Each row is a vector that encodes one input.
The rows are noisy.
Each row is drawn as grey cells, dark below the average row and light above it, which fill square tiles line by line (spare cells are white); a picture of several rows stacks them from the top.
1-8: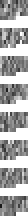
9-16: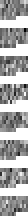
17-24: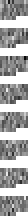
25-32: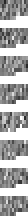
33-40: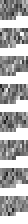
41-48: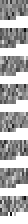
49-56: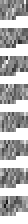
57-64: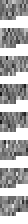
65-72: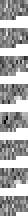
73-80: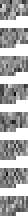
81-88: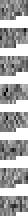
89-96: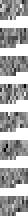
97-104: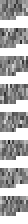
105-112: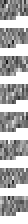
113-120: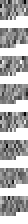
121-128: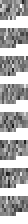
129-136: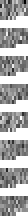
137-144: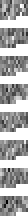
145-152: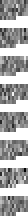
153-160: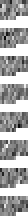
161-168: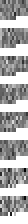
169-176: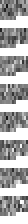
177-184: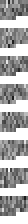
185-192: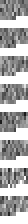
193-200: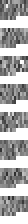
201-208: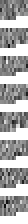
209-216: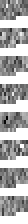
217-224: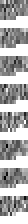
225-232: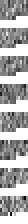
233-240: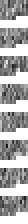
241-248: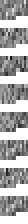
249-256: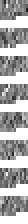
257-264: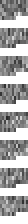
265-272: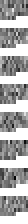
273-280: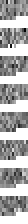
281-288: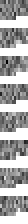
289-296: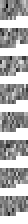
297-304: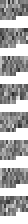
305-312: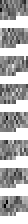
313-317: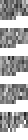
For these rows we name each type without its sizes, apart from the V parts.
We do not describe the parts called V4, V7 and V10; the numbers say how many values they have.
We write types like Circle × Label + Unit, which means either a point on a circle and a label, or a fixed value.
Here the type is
Bool × V4 + (Line + V7) × (Line + V10).
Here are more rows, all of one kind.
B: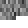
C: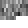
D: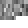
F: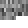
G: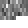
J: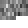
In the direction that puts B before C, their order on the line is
B, G, J, C, D, F.
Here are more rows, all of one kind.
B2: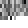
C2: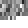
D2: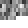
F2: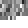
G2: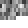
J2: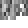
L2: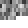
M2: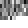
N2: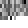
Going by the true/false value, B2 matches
M2 and N2.
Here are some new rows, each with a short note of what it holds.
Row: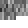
a value of V7 and a value of V10
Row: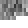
a point on a line and a value of V10
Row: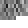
a point on a line and a value of V10
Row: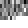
a true/false value and a value of V4
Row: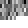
a true/false value and a value of V4
